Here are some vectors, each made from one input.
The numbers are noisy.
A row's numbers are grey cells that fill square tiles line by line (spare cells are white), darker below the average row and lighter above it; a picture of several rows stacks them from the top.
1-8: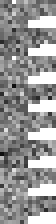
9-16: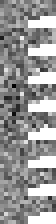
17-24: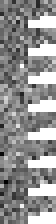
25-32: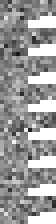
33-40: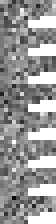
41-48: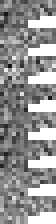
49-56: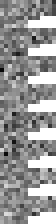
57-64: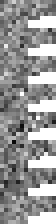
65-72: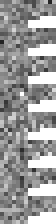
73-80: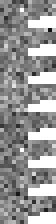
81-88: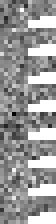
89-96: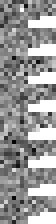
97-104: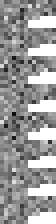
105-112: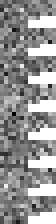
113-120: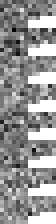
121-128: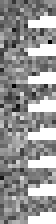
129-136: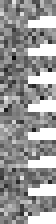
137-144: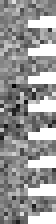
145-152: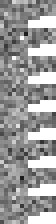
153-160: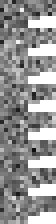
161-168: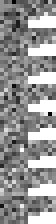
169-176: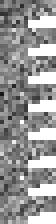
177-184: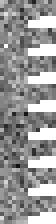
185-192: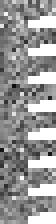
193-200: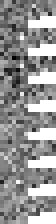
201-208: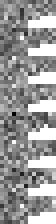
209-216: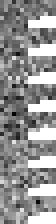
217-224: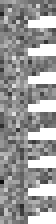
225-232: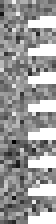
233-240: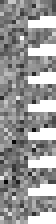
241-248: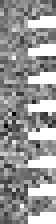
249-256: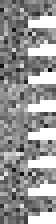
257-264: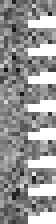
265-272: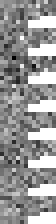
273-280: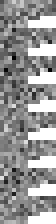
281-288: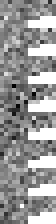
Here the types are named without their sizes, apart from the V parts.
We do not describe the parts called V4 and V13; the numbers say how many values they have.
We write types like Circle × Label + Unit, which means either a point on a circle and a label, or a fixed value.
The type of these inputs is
(Circle + V4) × V13 + Tree.
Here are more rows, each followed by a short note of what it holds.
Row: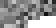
a point on a circle and a value of V13
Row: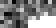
a node of a tree
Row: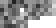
a node of a tree
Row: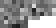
a node of a tree
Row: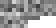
a point on a circle and a value of V13
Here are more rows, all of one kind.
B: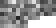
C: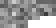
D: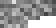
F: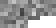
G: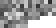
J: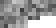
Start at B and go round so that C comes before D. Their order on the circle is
B, C, D, G, J, F.
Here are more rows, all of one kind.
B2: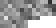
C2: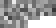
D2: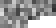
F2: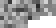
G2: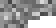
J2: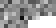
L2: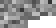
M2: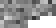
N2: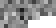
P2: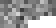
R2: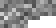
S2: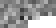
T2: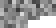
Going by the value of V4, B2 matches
G2, L2, M2 and R2.
